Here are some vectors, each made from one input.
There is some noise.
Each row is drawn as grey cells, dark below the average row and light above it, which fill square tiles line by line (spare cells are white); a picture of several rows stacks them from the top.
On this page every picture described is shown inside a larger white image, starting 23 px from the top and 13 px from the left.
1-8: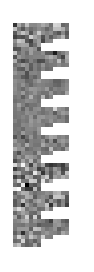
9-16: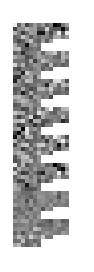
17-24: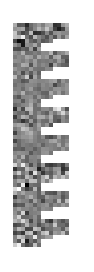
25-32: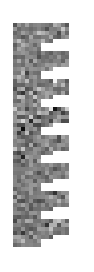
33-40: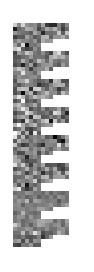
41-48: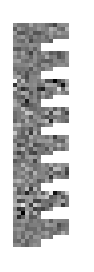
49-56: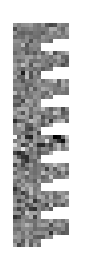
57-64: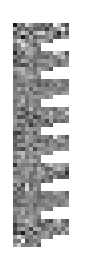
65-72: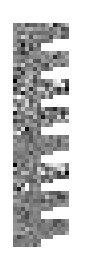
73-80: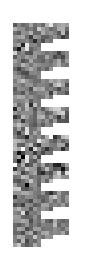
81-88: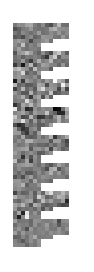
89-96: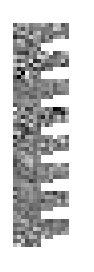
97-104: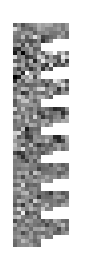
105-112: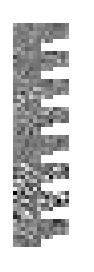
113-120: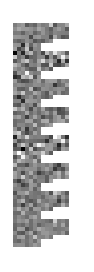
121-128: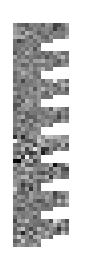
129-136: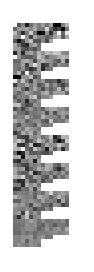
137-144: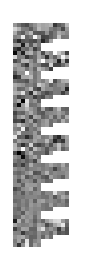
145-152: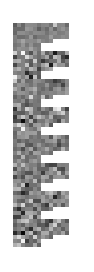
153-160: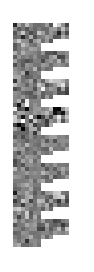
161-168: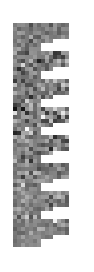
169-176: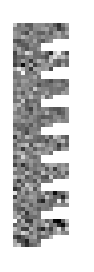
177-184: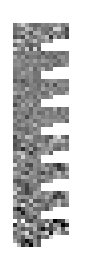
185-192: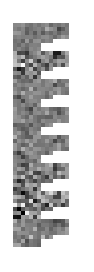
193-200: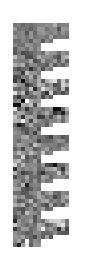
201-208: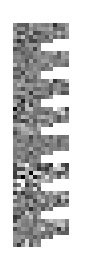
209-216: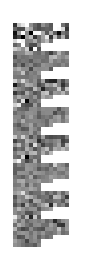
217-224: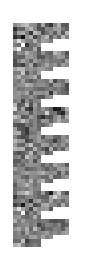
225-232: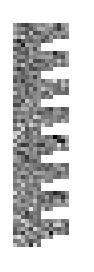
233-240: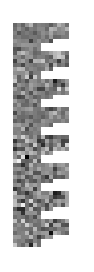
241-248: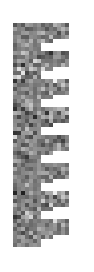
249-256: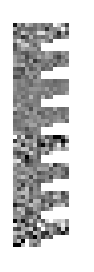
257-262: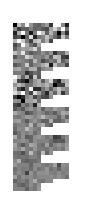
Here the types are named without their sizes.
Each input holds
either a fixed value, or a point on each of two lines, or a node of a tree.
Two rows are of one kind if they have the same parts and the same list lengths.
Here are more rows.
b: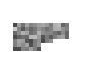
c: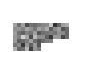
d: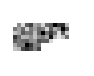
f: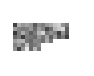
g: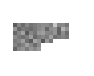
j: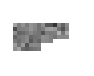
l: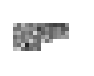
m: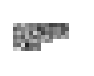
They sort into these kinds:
b, d
c, f
g, j, l, m

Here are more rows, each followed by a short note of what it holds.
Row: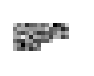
a point on each of two lines
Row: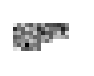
a node of a tree
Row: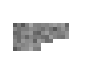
a node of a tree
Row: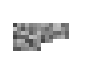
a fixed value
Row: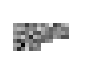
a point on each of two lines
